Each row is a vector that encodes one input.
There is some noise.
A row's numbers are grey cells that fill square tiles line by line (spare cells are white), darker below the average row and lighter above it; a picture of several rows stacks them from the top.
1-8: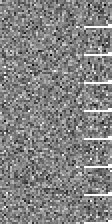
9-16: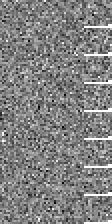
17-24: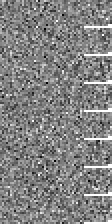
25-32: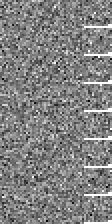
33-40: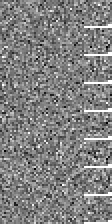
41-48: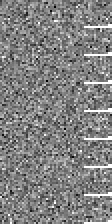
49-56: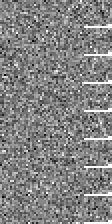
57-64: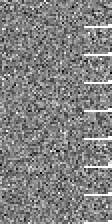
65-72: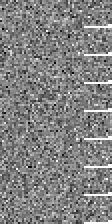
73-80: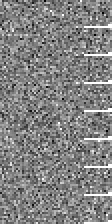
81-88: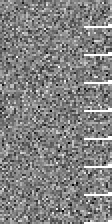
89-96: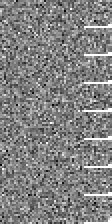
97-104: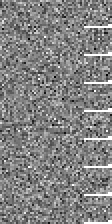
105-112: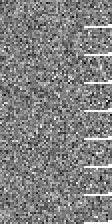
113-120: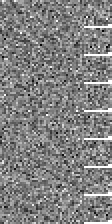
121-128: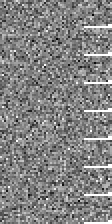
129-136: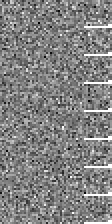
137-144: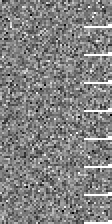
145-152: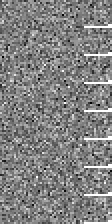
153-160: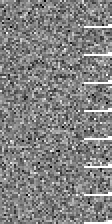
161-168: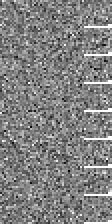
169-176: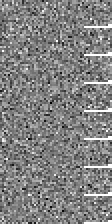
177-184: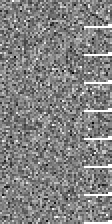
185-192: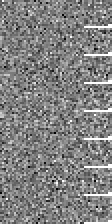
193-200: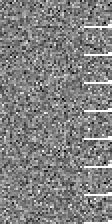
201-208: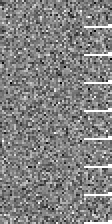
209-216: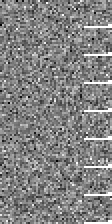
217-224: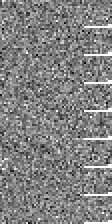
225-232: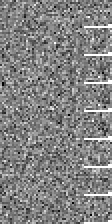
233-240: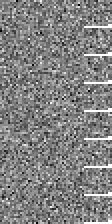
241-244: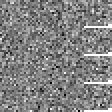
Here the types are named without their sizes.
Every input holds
a point on a line, together with either two labels, or a point on a line.
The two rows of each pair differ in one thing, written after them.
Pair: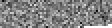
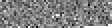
one of the two labels
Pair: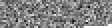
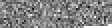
the place on the line
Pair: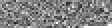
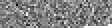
one of the two labels
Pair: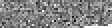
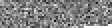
one of the two labels
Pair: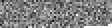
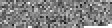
the place on the line
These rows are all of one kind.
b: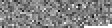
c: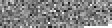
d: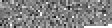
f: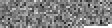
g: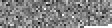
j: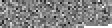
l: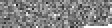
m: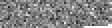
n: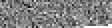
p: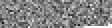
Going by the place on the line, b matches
l, m and p.
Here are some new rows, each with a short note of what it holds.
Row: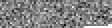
two labels and a point on a line
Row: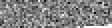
two labels and a point on a line
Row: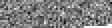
two labels and a point on a line
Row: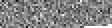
two labels and a point on a line
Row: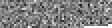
two labels and a point on a line
